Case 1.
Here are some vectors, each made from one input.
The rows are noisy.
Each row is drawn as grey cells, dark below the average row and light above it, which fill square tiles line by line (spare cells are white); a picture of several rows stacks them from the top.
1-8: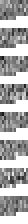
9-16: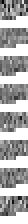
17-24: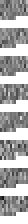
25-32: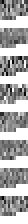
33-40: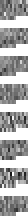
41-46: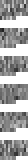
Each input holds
a list of up to two points on a 6-point line.
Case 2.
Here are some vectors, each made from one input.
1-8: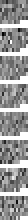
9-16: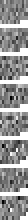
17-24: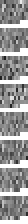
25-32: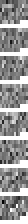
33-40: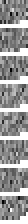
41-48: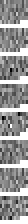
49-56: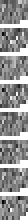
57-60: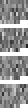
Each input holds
a true/false value, together with either a fixed value, or a node of an 8-node tree.
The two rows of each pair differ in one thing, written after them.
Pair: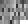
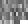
the node of the tree
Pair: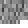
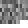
the true/false value
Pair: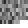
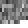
the node of the tree
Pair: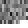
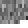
the node of the tree
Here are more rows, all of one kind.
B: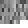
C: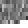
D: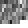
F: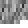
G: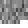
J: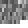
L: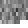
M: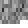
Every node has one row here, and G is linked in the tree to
J, L and M.
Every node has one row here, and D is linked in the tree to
J.
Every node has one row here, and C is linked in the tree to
L.
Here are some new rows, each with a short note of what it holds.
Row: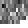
a true/false value
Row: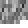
a node of an 8-node tree and a true/false value
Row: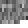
a node of an 8-node tree and a true/false value
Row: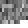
a node of an 8-node tree and a true/false value
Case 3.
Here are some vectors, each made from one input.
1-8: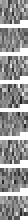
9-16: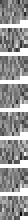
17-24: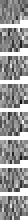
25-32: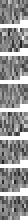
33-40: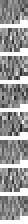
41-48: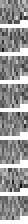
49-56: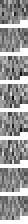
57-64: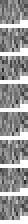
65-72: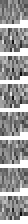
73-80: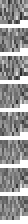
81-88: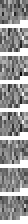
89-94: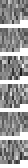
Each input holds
either a point on a 6-point circle, or a point on an 8-point line.
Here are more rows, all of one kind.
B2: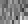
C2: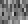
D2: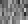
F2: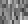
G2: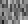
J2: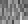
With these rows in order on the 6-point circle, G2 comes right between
C2 and F2.
